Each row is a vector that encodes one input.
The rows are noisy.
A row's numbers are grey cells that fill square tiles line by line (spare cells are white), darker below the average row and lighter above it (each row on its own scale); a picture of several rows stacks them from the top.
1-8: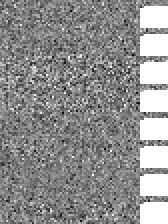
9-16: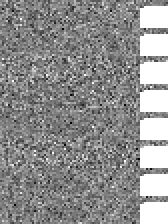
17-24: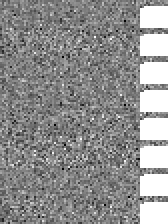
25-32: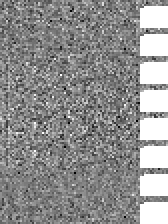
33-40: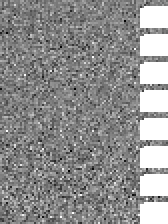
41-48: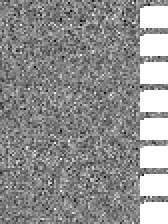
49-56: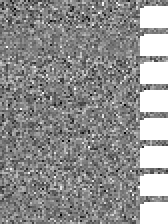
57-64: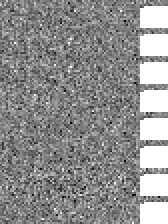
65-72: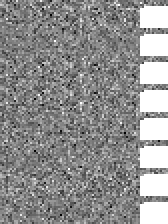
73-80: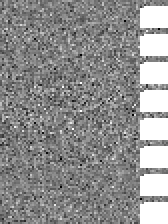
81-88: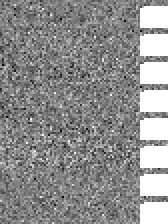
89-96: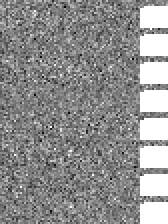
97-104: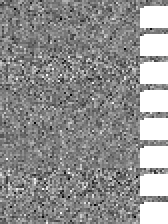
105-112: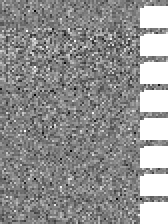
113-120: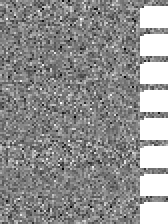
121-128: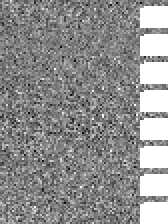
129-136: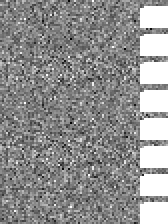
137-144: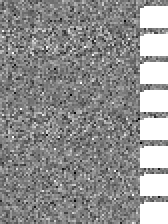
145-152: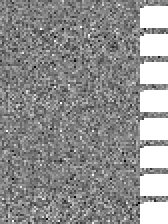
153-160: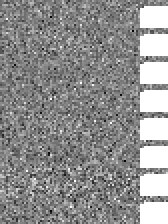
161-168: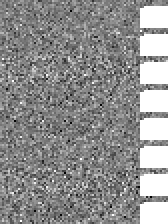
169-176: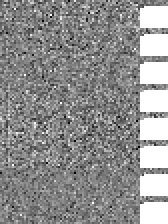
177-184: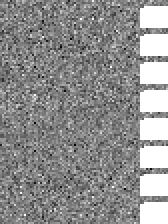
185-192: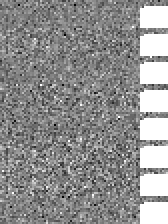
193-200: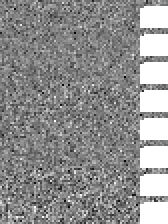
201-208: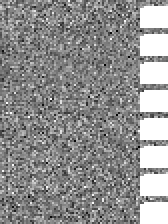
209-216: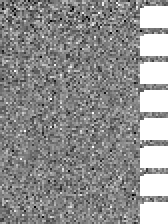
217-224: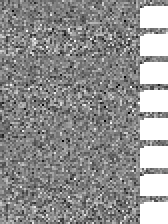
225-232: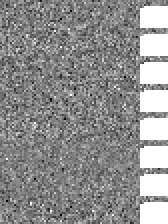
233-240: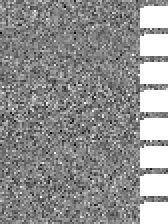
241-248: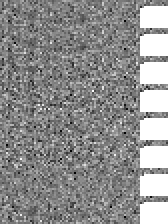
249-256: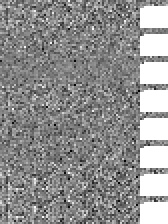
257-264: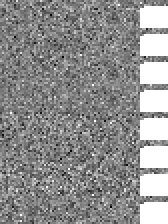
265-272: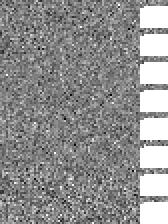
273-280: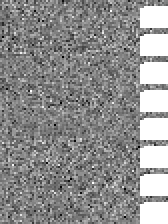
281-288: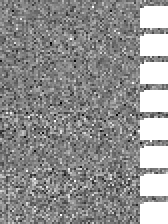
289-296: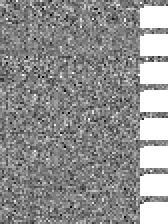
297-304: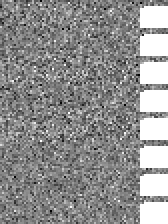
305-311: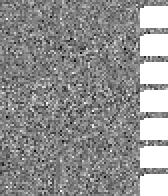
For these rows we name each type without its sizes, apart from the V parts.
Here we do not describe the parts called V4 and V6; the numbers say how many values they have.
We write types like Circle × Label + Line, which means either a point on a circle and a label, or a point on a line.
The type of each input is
(Bool × Bool × Bool × V6 + Line) × V4 + Tree.
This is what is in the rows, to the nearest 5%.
About 20% of them hold a node of a tree. The rest hold a value of V4, together with either a point on a line, or three true/false values and a value of V6.
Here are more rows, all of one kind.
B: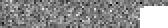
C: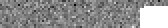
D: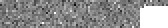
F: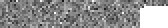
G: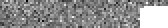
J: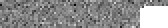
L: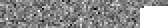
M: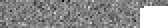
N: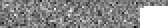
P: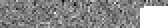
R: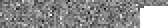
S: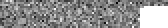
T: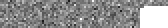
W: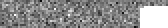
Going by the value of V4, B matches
M, P and R.
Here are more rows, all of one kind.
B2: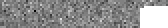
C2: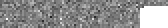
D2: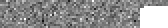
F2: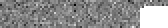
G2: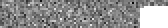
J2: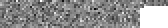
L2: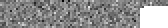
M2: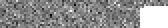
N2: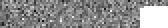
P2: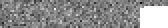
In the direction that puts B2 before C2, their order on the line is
G2, P2, N2, B2, F2, M2, J2, L2, D2, C2.
